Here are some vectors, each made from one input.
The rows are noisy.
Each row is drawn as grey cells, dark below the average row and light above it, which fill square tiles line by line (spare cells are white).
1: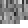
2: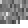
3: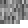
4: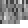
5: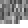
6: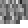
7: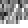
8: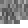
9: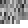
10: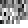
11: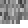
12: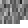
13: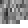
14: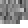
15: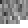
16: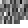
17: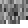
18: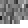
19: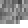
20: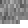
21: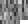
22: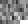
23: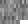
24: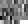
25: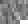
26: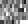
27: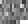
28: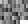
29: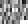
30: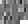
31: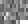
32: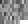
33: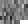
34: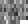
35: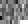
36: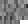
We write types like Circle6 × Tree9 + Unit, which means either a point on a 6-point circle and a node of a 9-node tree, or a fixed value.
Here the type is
Line4 + Line5.
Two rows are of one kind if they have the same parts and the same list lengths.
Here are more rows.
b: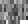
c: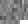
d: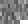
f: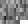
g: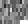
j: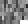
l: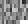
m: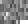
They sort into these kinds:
b, l, m
c, d, f, g, j

